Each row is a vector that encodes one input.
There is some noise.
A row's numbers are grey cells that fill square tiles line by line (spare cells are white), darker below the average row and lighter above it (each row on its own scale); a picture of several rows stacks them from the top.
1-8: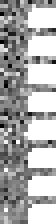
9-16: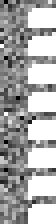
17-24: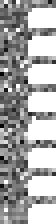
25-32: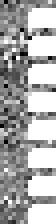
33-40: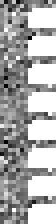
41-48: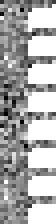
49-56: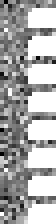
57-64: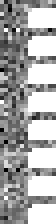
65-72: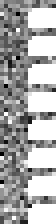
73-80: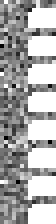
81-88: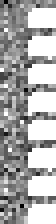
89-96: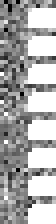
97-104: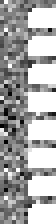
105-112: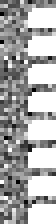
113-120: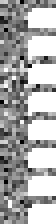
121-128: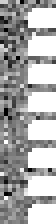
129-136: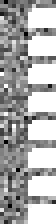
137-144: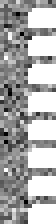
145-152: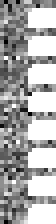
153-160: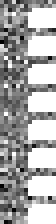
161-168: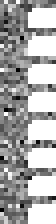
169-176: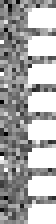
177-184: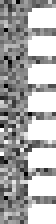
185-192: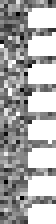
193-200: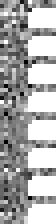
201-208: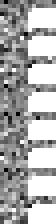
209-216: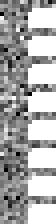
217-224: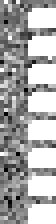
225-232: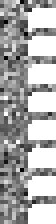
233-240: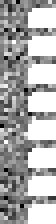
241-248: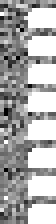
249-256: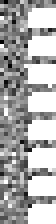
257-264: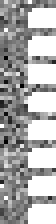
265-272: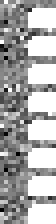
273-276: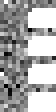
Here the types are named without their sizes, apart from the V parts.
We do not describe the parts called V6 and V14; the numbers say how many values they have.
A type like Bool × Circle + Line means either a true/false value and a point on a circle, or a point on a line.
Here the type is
Circle × (Circle × V6 + V14).
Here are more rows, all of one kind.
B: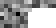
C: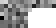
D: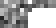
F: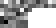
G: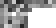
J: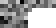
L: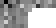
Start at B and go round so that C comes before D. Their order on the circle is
B, C, J, F, D, G, L.
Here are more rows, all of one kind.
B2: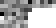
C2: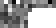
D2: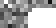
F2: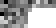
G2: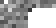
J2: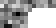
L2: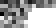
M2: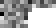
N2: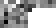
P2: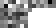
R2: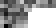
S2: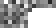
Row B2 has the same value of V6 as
F2, J2, N2 and S2.
